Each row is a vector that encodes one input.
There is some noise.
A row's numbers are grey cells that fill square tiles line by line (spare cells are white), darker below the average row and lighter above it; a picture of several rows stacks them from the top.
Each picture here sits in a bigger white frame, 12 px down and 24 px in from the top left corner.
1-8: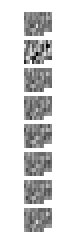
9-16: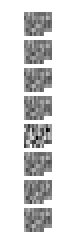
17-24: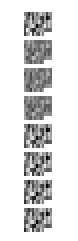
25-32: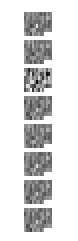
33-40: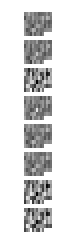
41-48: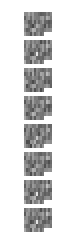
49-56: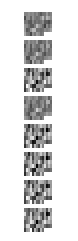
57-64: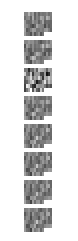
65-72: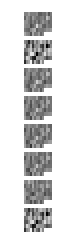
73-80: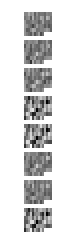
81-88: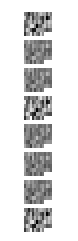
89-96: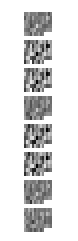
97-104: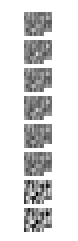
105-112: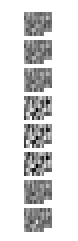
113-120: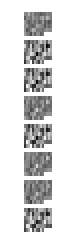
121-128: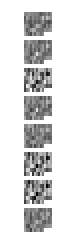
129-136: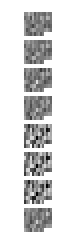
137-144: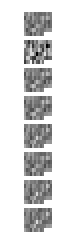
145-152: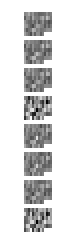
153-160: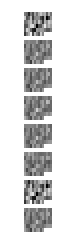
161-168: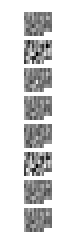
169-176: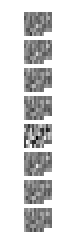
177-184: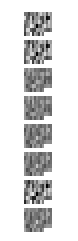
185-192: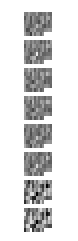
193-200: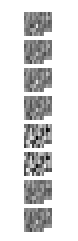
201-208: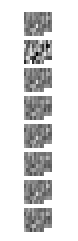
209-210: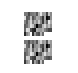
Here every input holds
a point on an 8-point line and a true/false value.
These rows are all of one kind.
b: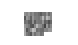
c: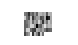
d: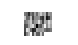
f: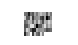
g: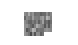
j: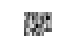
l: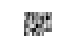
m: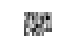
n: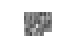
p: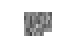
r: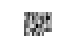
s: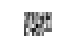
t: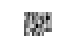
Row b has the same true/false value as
g, n and p.
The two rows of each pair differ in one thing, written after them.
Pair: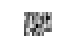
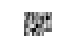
the place on the 8-point line
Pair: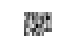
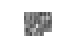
the true/false value
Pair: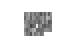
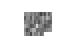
the place on the 8-point line
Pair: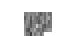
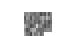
the place on the 8-point line
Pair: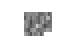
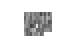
the place on the 8-point line
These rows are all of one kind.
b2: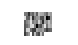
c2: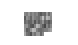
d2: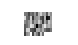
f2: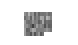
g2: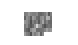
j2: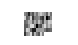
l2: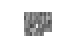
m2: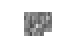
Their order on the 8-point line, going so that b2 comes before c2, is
j2, g2, m2, l2, b2, c2, d2, f2.
